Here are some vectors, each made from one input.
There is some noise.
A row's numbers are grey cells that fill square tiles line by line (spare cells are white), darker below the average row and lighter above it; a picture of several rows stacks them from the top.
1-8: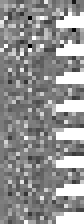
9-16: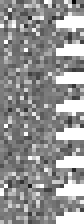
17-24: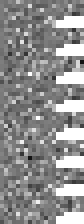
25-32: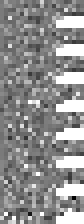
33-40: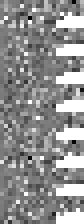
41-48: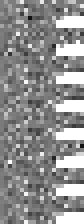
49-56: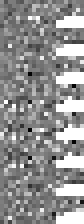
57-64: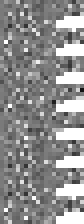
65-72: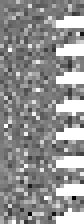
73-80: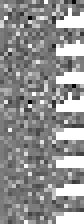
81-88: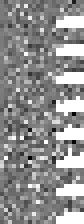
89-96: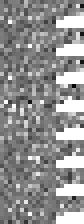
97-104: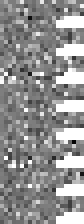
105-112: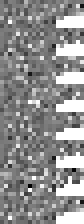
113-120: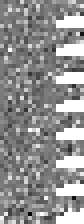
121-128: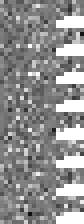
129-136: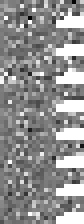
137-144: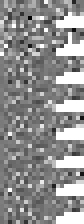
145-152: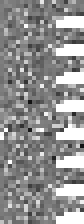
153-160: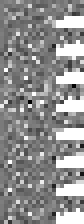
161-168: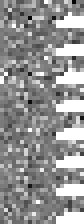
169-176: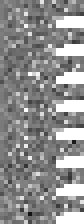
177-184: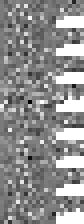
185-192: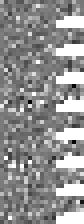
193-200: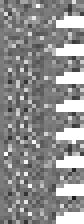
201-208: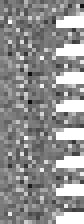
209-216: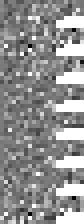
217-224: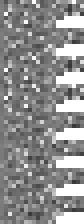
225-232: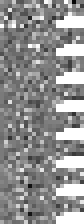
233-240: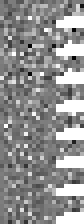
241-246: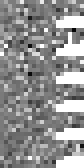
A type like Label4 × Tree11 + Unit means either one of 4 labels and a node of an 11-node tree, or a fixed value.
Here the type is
Circle16 + Line4 × Line4.
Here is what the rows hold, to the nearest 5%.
About 85% of them hold a point on a 16-point circle. The rest hold a point on each of two 4-point lines.
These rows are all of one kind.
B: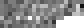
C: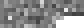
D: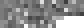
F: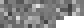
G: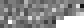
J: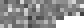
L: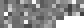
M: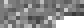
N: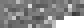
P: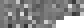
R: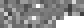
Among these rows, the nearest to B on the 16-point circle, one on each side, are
F and G.
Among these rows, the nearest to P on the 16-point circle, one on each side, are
G and N.
